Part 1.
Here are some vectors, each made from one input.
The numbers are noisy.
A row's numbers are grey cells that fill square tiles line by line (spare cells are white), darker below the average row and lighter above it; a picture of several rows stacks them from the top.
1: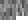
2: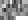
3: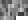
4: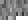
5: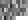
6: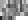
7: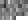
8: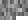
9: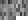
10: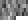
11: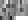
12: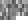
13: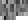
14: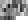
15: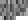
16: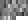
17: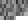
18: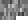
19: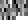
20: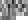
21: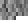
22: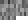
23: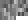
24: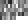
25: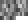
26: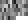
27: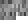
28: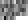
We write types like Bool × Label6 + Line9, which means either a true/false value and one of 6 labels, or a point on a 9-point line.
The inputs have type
Line6.
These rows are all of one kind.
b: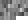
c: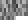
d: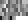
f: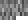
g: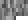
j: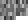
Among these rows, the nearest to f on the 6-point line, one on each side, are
b and c.
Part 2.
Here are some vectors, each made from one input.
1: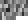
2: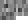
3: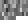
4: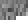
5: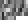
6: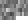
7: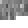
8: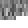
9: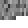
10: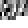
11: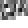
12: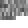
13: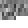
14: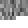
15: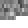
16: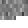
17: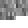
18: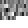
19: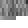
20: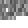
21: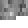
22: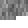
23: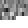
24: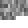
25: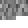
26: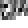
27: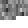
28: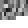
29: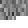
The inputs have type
Tree7.
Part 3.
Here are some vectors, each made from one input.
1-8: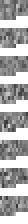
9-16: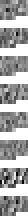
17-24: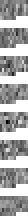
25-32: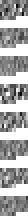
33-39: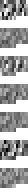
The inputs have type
Tree8.
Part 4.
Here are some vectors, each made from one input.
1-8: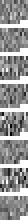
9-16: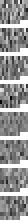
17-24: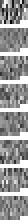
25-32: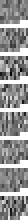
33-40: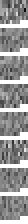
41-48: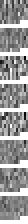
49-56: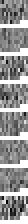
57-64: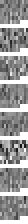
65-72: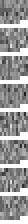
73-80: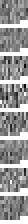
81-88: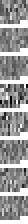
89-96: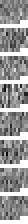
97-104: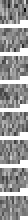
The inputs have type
Line10.
